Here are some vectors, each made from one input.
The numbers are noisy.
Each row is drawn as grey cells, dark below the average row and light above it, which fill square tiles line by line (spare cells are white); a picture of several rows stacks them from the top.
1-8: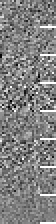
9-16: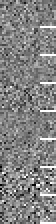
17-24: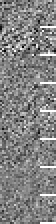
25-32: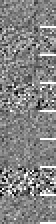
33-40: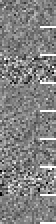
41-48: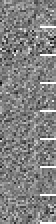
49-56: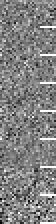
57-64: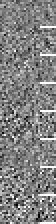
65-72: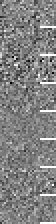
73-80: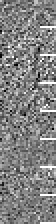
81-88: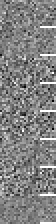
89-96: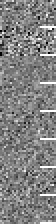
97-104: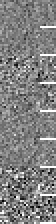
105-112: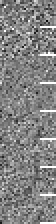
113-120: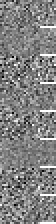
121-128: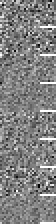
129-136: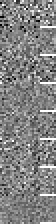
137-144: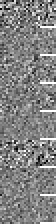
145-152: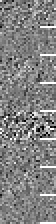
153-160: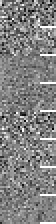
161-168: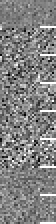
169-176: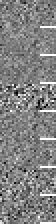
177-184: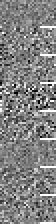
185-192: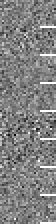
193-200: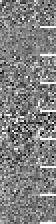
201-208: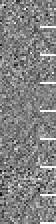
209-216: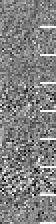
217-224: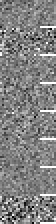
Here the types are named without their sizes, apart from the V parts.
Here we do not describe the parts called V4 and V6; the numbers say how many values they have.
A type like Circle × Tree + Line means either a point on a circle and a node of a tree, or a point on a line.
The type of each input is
Circle × V6 + Line × (List(V4) + Tree).
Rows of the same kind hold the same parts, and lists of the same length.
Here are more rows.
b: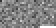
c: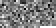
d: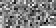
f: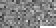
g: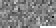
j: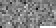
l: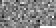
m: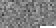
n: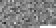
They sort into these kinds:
b
c, j
d
f, l, m
g, n

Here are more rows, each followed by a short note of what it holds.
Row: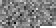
a point on a line, together with the empty list
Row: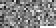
a point on a line, together with a list of one item
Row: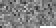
a point on a circle and a value of V6
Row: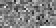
a point on a circle and a value of V6
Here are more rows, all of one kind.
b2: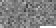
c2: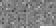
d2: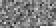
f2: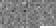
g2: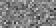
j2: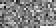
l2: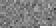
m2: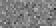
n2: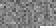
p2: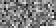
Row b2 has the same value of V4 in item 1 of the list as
d2, l2, m2 and p2.
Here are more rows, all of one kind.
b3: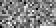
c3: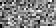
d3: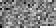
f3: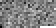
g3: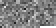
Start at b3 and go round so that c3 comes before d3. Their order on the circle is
b3, c3, g3, d3, f3.
